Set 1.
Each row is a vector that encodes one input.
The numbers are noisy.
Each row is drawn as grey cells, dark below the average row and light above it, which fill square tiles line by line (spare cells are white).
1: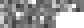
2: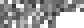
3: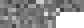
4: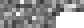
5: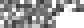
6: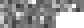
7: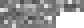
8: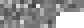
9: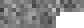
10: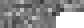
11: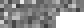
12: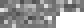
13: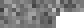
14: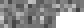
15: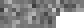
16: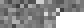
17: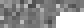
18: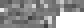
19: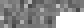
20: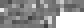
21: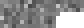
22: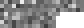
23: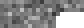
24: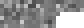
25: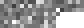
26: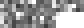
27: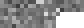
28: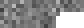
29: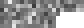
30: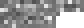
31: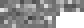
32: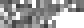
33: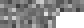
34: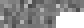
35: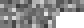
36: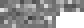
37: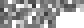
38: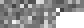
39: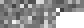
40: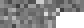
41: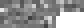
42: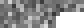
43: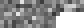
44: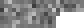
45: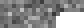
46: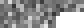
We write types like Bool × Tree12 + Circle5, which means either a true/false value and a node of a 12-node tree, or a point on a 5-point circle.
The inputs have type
Label5.
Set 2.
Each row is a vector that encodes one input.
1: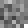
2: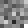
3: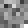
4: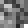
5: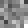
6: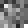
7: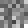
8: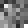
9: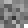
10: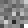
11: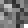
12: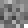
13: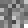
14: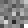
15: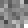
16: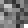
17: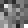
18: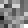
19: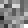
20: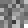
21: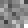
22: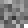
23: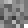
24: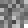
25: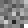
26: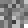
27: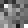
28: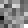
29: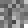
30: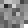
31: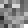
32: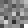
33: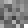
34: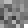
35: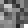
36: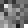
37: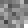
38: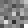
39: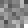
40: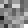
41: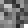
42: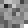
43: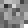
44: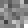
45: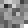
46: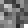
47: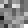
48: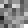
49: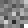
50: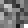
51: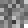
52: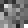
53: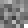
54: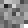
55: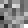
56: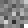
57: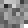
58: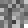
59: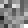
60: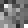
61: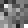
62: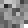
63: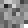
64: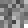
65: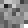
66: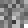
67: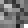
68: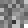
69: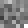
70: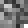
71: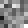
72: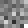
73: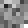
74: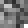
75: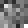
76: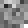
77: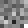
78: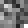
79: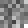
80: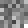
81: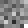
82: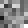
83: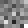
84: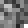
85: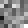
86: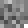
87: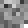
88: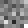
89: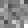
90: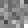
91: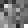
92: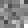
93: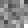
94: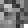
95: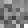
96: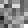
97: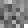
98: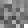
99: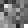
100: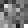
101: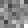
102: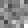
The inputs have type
Line8.
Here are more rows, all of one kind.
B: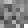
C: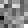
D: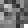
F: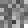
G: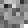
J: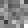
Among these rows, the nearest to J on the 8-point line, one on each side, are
B and F.
